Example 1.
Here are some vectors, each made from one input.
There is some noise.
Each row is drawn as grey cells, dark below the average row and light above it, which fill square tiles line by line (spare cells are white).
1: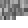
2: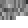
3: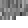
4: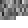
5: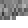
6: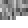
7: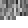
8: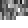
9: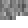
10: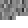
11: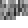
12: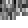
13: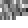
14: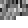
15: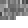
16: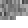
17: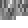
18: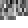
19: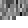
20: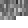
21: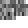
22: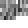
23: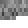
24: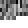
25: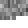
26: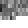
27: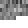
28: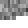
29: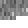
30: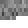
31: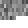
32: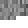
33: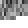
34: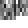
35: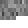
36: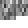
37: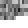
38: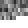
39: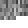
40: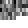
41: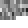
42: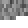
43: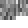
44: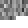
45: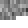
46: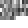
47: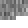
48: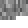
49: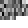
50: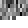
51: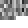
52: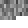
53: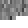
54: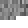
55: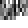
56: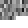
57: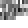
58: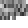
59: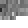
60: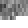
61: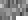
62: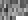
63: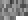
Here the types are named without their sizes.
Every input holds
either a label, or a node of a tree.
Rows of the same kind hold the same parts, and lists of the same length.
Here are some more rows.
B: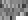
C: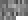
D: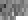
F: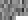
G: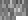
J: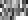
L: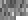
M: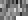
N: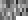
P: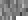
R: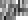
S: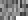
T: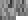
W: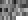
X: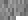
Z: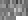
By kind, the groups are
B, D, F, J, L, R, T, W
C, G, M, N, P, S, X, Z

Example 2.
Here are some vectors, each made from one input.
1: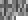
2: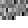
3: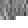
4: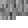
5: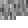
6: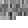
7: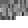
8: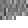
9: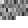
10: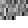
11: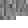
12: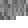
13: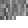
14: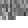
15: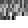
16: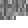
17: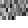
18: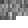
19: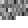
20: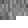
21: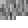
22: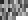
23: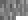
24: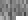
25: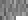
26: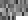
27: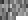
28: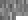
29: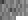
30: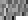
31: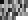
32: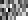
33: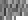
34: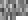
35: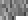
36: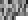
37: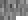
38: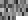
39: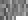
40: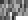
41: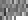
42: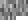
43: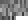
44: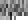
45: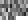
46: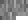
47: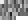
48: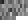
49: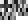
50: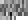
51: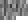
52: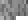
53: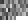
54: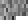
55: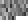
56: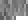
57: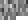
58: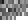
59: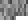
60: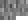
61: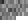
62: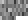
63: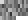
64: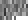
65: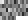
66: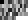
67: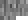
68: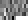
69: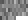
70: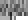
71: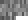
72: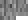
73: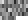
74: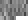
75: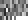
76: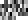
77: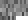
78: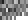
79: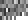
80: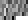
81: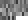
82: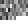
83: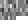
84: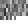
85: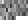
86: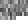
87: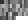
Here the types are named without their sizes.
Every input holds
a point on a line and a true/false value.
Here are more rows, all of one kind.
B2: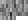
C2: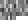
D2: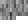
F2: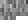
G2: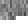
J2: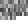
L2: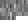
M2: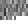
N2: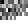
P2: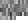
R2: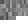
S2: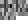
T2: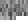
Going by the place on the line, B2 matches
C2, D2 and R2.
